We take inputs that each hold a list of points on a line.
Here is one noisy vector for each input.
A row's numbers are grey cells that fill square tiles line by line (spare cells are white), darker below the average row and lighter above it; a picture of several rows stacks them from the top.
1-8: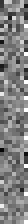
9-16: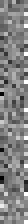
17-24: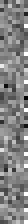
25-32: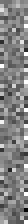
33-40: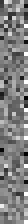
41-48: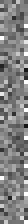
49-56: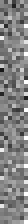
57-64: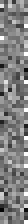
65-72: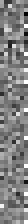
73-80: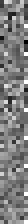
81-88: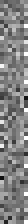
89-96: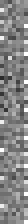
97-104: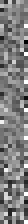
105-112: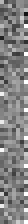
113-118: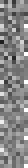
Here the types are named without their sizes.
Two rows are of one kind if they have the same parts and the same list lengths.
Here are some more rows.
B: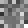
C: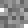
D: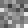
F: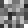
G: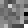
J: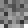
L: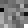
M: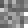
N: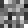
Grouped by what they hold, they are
B, C, D, M
F, N
G, J, L

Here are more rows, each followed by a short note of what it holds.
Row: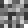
the empty list
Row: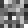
the empty list
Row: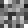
the empty list
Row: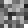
the empty list
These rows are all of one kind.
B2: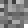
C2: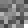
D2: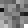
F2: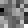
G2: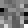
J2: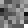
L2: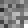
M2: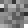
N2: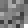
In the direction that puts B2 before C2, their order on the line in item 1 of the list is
F2, J2, G2, D2, M2, B2, N2, C2, L2.
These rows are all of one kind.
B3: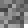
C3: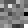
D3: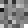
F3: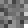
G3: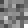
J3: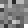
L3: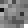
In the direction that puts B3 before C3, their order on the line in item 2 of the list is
L3, B3, G3, C3, J3, F3, D3.
